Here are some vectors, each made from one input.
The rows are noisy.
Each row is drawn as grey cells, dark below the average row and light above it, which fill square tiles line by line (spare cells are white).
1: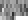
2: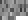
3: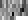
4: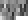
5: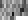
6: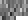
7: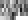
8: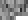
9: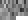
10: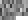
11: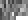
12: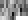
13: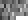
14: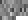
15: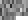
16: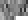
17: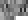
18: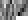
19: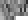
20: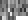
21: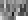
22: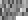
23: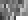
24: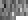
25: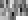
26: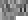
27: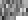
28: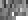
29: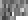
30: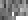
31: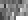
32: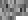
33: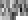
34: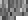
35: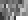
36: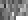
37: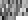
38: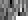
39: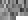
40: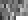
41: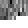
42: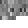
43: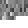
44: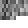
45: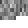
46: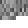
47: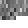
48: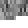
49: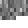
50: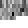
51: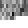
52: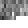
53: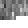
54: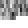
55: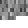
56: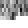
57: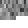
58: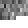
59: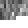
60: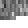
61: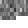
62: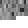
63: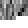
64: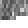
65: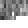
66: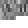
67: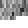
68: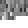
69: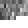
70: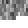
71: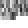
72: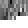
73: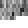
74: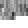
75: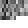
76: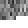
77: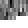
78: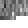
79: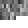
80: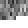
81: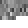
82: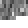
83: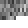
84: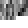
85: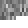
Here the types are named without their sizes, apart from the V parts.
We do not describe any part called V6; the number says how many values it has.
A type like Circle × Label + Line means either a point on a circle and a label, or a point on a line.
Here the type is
Bool × (Line + V6).
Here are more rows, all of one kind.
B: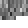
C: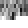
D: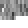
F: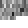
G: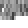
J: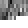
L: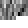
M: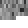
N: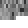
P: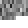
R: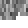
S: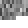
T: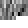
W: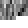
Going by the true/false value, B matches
J, P, R and S.
